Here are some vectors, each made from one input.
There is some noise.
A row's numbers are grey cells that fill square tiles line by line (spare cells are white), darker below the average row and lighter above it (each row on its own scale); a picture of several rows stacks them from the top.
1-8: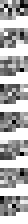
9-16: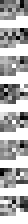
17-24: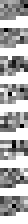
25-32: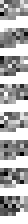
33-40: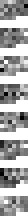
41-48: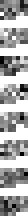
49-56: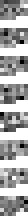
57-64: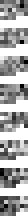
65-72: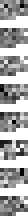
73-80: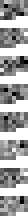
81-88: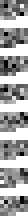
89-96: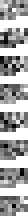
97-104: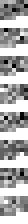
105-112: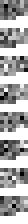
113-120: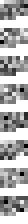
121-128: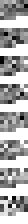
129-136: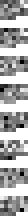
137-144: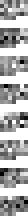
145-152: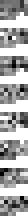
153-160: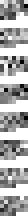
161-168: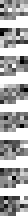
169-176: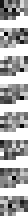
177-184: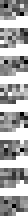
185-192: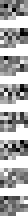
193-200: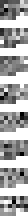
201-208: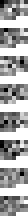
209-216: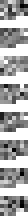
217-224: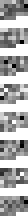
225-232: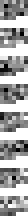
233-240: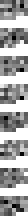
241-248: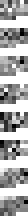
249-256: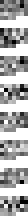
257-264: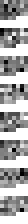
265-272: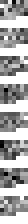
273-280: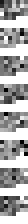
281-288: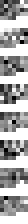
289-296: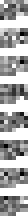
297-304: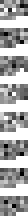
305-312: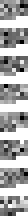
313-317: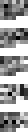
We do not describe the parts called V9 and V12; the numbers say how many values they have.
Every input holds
a value of V12, together with either a node of an 8-node tree, or a true/false value and a value of V9.
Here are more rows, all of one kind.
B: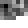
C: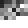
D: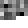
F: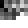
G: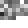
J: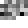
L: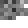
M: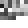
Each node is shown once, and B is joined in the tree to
F and M.
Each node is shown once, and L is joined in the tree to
D.
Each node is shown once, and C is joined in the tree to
J and M.
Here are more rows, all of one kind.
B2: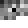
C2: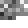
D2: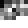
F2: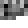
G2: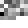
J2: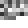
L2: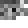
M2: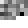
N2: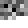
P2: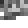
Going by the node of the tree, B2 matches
D2 and L2.
